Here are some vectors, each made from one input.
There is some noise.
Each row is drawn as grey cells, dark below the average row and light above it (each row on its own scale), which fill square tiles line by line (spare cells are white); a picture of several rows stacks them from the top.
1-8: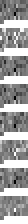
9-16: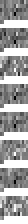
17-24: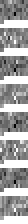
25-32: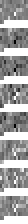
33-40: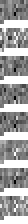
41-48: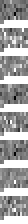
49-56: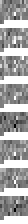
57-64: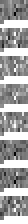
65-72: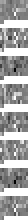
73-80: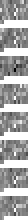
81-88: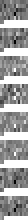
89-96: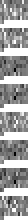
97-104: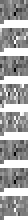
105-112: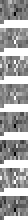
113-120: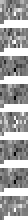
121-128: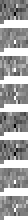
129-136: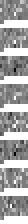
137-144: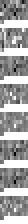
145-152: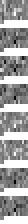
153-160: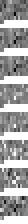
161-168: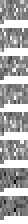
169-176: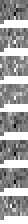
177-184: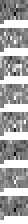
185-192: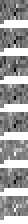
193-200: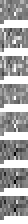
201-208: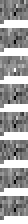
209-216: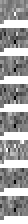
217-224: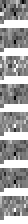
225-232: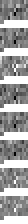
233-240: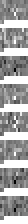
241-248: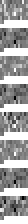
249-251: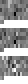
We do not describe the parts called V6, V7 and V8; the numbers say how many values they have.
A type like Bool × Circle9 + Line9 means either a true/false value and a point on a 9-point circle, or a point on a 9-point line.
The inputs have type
Bool × V6 × V7 × V8 + List2(Line5).
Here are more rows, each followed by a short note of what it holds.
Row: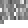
a true/false value, a value of V6, a value of V7 and a value of V8
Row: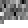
the empty list
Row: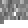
a true/false value, a value of V6, a value of V7 and a value of V8
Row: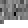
a list of two items
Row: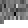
a list of one item
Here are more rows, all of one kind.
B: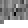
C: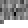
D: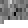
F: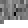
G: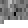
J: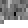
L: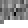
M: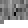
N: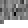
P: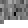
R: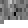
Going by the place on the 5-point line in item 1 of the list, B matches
C, L and N.
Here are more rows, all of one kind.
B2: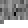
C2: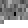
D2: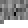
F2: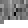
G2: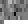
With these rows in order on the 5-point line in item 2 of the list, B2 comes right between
D2 and F2.
